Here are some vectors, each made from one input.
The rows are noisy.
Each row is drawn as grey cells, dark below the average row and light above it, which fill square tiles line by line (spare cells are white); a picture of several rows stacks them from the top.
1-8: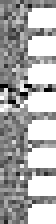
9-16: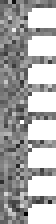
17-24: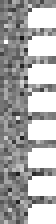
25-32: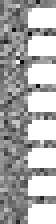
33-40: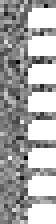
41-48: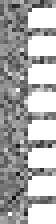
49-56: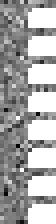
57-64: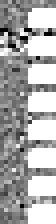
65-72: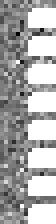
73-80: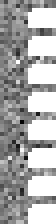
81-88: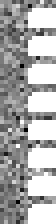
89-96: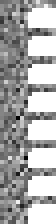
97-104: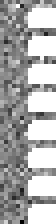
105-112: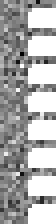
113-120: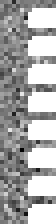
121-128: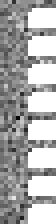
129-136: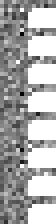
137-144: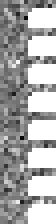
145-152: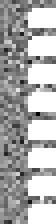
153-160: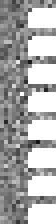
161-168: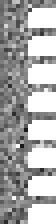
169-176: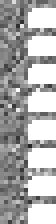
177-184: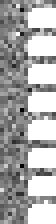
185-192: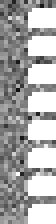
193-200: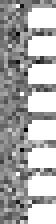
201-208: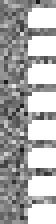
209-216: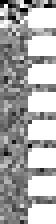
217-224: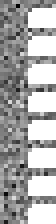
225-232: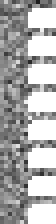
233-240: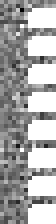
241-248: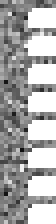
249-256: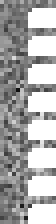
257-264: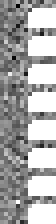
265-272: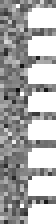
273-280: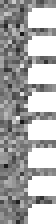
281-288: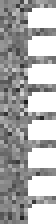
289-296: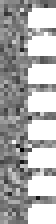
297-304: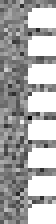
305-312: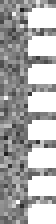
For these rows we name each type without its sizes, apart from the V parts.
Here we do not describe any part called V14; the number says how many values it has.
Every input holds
either a fixed value, or a label, a true/false value and a value of V14.
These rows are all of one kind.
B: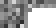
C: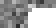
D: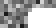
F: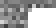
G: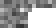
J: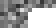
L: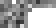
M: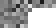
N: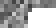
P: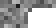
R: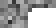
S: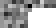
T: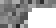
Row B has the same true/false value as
L and R.
